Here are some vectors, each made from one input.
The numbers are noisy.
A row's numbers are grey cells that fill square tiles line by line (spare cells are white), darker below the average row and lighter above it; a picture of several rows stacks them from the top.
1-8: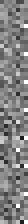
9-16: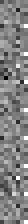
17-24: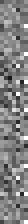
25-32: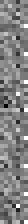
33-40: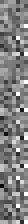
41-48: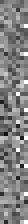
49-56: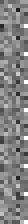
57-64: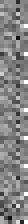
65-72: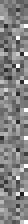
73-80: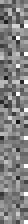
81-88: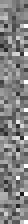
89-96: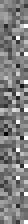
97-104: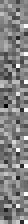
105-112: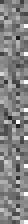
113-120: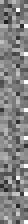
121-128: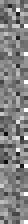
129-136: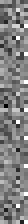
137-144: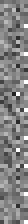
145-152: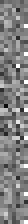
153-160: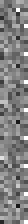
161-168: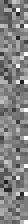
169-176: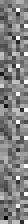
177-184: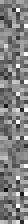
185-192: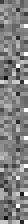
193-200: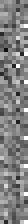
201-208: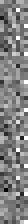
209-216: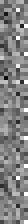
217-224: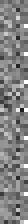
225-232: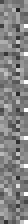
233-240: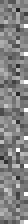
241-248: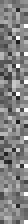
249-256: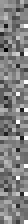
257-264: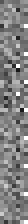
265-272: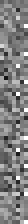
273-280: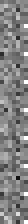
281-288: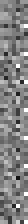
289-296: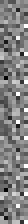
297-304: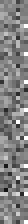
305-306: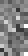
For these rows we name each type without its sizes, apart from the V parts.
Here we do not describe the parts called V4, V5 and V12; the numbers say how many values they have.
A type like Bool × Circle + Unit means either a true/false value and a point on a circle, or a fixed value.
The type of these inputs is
Circle × Circle × Circle + Line × (Line × V4 + V5 × V12).
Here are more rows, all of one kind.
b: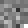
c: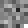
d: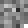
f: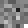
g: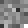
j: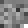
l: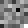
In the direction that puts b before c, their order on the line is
l, g, j, b, f, c, d.
